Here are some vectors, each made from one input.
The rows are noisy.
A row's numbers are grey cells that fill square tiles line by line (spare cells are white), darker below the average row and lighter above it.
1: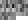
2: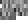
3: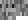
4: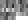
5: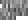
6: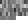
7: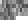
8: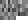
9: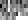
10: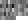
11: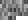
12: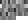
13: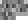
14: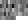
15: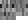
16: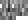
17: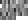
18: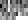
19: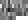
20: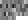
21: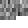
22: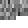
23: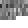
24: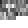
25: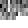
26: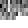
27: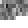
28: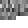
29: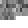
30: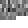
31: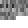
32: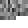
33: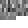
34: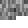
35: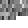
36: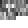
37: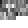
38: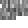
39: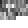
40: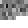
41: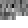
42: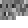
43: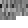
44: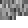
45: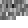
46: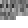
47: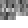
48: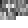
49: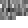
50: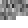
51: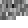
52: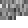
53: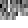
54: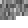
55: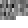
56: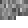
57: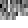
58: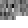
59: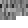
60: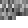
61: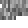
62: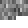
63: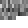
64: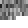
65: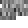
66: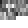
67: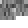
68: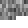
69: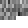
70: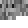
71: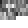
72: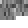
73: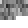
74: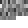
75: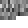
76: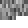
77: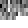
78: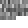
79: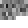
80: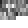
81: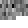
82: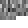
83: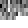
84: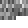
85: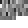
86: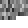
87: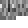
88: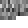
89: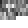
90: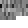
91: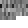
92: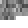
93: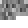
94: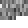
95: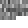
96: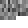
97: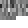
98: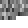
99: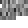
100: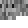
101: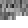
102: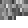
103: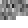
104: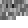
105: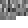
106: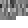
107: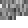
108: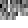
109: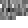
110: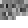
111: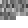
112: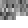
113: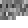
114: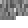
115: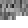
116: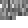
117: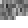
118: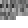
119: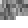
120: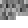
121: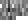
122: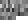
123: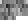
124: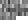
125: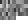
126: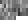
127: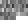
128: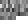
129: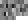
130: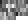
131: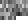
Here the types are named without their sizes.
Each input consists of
a true/false value, together with either a fixed value, or a point on each of two lines.
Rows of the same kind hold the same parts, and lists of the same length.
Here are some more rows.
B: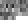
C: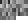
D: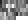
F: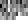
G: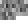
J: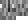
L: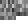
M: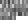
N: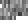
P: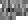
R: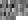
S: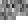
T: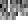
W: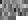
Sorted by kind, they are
B, C, G, J, L, M, N, P, R, S, W
D, F, T

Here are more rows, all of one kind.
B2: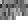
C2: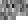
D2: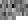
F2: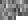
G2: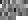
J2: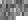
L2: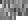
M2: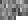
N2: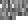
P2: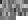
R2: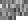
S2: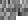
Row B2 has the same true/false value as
C2, D2 and J2.
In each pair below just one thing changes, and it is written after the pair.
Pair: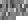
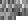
the true/false value
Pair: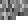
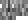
the place on one of the two lines
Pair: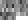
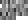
the true/false value
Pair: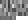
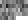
the true/false value
